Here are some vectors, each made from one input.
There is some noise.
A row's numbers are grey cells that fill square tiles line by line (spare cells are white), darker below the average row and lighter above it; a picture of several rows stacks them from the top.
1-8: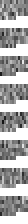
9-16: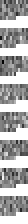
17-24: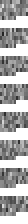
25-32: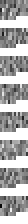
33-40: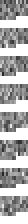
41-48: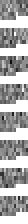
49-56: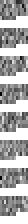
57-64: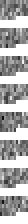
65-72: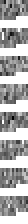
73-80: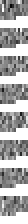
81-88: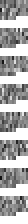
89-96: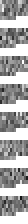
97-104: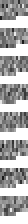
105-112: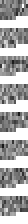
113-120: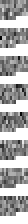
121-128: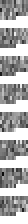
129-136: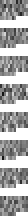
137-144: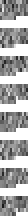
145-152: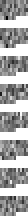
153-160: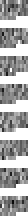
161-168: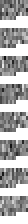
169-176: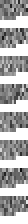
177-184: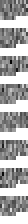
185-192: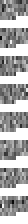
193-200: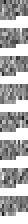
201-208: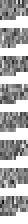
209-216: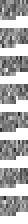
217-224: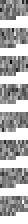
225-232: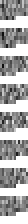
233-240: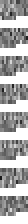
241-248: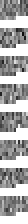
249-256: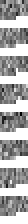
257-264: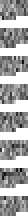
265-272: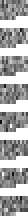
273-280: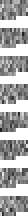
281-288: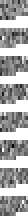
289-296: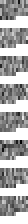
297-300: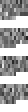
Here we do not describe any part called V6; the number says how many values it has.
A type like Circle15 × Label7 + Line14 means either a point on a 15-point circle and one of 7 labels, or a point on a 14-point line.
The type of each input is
Bool × Label11 + Label12 × (Line10 + V6).
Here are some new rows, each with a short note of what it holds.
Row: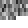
one of 11 labels and a true/false value
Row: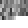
one of 11 labels and a true/false value
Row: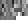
one of 12 labels and a point on a 10-point line
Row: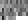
one of 11 labels and a true/false value
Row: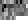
one of 11 labels and a true/false value
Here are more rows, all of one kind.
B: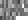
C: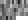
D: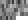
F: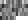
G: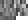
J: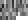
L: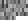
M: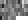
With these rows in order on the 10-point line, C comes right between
D and F.
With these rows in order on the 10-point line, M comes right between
B and F.
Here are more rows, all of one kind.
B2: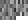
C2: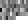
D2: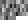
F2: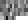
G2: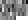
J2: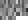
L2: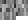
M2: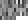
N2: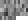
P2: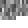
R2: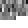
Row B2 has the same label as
G2, P2 and R2.
